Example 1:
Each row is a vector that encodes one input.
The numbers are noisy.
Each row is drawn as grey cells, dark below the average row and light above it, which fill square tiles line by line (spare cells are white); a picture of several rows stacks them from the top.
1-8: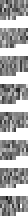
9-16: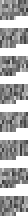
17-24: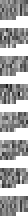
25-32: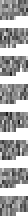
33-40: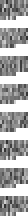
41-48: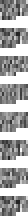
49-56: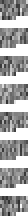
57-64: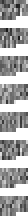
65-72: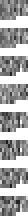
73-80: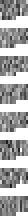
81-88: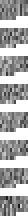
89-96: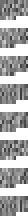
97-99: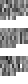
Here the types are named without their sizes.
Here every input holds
a point on a circle.
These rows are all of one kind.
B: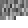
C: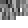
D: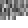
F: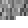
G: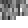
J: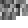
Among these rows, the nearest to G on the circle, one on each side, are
C and J.
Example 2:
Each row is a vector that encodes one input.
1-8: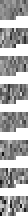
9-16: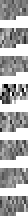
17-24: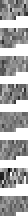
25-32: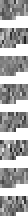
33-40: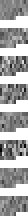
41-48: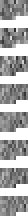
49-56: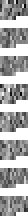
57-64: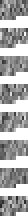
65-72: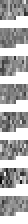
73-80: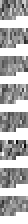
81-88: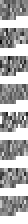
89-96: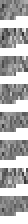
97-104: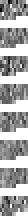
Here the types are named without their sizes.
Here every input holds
either a fixed value, or three true/false values.
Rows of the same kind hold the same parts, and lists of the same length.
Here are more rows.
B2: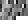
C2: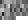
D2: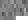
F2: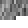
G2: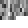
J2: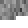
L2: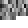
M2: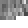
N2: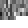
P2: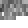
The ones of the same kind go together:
B2, C2, D2, F2, G2, J2, L2, M2, P2
N2

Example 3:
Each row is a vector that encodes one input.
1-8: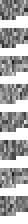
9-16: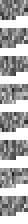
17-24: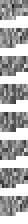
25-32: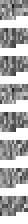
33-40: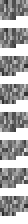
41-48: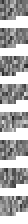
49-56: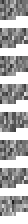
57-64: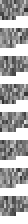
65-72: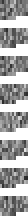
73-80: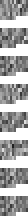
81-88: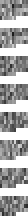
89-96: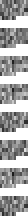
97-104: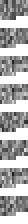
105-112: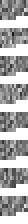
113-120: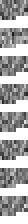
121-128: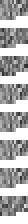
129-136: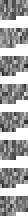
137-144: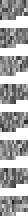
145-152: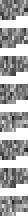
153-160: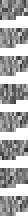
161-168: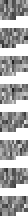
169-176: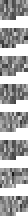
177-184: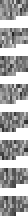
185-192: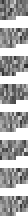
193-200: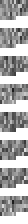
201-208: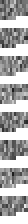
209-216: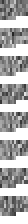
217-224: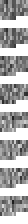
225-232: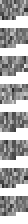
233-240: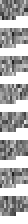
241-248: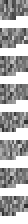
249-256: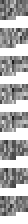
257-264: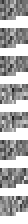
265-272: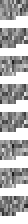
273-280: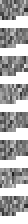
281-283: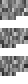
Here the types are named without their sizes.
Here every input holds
a label.
